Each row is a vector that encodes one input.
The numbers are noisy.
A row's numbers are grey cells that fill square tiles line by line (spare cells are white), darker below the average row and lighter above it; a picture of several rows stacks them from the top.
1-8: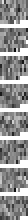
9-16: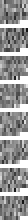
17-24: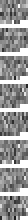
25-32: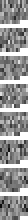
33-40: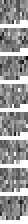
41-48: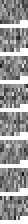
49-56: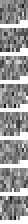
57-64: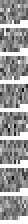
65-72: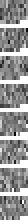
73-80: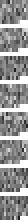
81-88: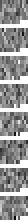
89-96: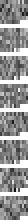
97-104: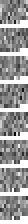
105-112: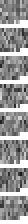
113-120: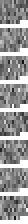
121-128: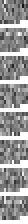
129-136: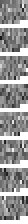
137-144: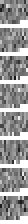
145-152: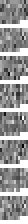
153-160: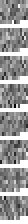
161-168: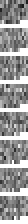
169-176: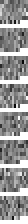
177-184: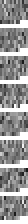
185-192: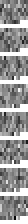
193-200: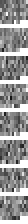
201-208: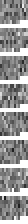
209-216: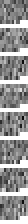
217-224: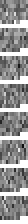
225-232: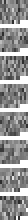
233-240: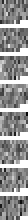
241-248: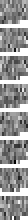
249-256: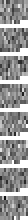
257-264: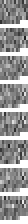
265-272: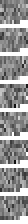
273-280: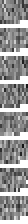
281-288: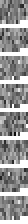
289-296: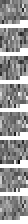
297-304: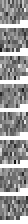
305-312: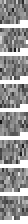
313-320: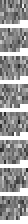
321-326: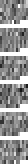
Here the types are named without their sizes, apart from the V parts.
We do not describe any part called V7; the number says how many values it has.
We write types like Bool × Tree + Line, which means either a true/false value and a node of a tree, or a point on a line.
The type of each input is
Tree × (Tree + Unit) × V7.
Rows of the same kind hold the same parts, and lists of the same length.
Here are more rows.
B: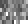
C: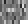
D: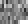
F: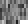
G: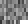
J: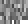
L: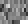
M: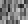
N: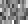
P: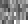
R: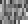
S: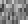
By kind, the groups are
B, D, J, N, P, S
C, F, G, L, M, R

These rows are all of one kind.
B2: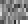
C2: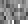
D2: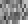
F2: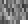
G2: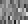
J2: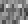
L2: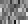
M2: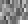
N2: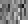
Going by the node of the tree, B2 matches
C2, F2 and N2.
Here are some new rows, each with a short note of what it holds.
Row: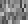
a node of a tree and a value of V7
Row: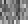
a node of each of two trees and a value of V7
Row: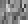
a node of a tree and a value of V7
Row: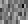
a node of a tree and a value of V7
